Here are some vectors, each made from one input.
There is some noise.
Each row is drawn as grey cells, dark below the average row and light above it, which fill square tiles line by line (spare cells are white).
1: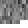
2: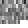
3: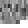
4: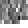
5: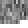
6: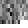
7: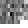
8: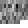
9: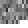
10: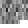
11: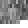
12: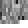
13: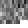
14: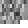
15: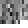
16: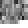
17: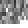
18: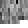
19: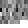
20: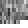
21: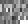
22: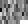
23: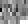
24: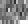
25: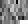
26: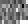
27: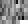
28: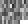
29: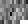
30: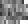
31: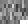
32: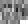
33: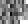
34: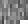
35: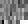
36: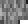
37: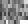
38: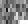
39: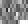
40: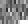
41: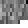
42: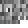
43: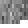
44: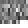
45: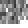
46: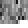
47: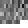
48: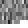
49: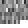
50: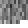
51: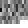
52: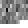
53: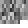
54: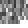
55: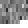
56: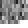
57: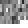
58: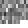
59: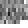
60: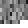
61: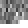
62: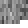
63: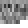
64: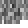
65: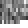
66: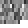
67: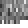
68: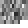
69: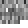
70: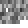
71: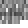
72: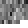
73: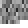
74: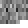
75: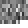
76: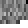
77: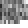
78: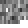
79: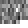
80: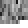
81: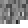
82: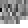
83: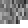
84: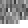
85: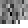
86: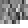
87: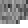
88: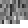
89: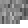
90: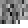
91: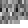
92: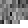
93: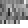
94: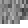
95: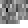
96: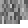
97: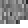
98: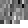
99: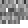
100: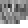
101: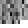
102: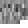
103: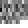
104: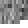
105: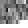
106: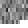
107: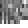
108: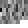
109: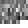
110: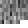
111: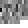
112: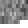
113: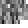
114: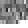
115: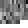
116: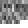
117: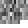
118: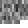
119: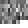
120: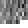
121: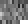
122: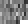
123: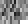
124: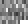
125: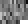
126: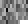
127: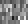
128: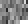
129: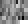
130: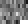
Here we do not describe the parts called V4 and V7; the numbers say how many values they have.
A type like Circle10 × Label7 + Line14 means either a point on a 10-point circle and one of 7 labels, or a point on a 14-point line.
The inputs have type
Bool × Bool × Bool × (Tree8 + V7) × V4.
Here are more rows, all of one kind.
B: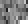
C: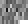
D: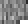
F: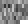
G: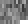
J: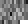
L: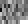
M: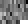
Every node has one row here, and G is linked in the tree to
B, D and F.
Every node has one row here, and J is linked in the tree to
D.
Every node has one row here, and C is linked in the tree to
B.
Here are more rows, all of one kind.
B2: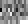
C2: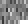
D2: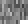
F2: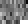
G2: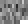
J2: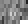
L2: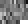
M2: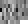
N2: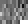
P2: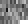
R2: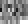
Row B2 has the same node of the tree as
M2 and R2.
